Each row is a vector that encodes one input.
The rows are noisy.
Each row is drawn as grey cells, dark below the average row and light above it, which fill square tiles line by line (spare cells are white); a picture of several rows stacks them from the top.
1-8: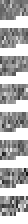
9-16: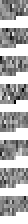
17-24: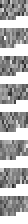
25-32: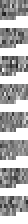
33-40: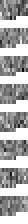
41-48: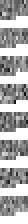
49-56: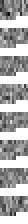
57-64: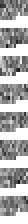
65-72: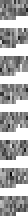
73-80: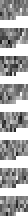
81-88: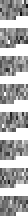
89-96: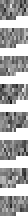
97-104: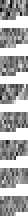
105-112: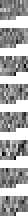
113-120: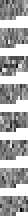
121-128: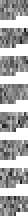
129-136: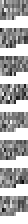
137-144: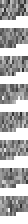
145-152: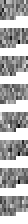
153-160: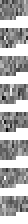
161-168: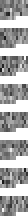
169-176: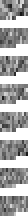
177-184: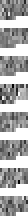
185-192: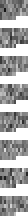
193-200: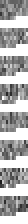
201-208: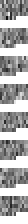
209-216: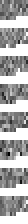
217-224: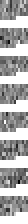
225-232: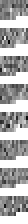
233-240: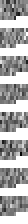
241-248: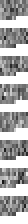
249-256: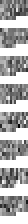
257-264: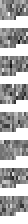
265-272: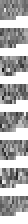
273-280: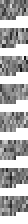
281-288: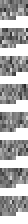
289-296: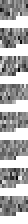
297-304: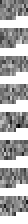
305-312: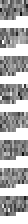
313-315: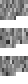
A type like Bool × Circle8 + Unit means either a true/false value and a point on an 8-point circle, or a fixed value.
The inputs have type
(Bool × Bool × Bool + Line14) × Line14.
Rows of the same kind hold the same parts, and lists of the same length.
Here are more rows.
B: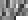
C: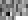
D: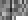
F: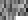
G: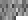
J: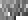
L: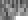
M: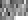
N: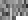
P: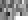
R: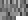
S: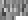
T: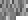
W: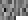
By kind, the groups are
B, C, G, L, M, N, P, S, T
D, F, J, R, W

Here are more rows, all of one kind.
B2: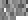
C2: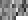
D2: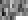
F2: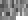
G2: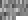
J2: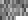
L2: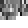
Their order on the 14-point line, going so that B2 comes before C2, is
J2, B2, D2, G2, C2, F2, L2.
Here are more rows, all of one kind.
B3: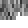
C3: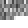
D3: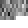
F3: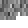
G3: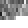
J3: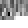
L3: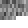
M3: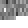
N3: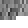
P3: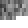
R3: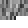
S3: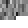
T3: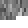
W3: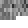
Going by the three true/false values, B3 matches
R3, S3 and T3.
